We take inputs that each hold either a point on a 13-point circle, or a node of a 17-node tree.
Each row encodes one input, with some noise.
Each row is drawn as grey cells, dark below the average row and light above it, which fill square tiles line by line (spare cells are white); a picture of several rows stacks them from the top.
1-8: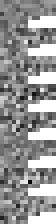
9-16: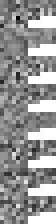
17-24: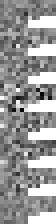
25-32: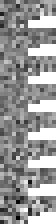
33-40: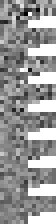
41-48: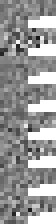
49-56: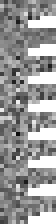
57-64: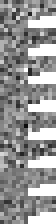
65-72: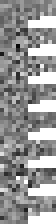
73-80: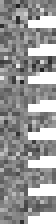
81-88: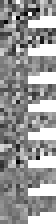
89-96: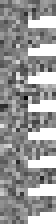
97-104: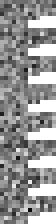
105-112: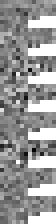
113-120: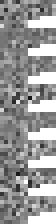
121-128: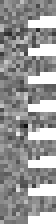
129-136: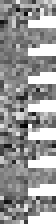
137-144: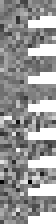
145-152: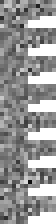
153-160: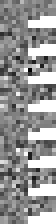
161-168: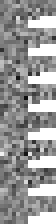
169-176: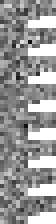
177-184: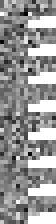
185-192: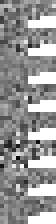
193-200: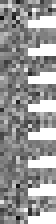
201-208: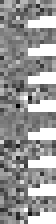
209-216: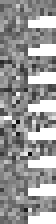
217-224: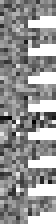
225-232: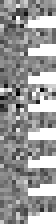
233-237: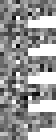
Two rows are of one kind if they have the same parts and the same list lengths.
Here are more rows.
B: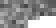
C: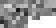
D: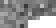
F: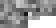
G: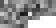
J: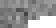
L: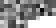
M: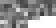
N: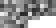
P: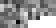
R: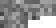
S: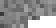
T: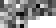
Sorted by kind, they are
B, D, G, L, M, N, P, T
C, F, J, R, S

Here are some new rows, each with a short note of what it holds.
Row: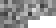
a point on a 13-point circle
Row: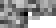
a point on a 13-point circle
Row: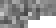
a node of a 17-node tree
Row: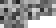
a node of a 17-node tree
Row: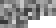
a node of a 17-node tree
